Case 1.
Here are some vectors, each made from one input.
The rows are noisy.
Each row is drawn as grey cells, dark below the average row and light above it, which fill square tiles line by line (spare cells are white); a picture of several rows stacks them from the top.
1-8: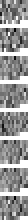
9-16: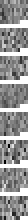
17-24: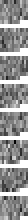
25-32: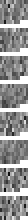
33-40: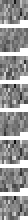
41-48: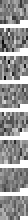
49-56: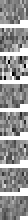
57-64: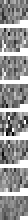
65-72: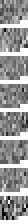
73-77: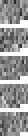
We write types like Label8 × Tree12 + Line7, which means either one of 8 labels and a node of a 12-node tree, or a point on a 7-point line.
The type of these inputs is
Line8.
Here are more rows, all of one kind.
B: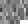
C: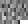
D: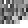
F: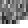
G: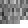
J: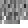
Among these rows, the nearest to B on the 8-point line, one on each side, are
C and J.
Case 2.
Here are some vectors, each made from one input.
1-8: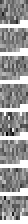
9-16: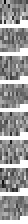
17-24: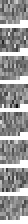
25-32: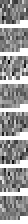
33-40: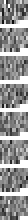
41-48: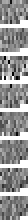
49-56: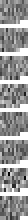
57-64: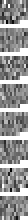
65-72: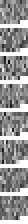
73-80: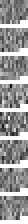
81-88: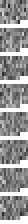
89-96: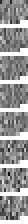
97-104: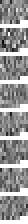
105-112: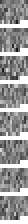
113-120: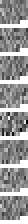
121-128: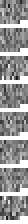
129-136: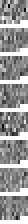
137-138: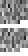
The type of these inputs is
Line13.
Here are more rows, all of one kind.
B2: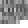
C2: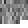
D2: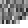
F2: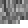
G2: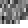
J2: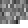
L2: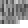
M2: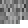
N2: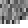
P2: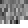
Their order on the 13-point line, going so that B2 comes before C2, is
F2, G2, N2, D2, B2, L2, M2, C2, J2, P2.
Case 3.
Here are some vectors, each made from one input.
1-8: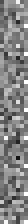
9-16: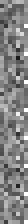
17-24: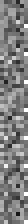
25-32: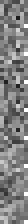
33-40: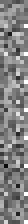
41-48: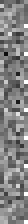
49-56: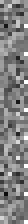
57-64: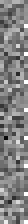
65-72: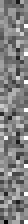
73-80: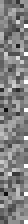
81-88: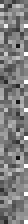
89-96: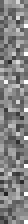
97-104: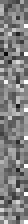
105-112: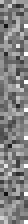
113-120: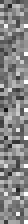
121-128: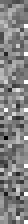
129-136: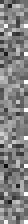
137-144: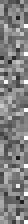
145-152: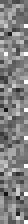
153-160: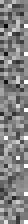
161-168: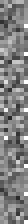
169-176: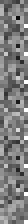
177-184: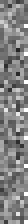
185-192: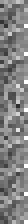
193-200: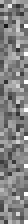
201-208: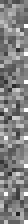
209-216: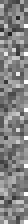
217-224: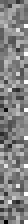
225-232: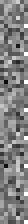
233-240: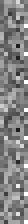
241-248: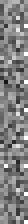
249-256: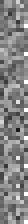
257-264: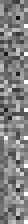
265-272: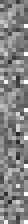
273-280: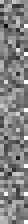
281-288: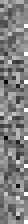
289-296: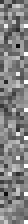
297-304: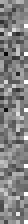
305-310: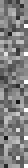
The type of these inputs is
Bool × Bool × Bool.
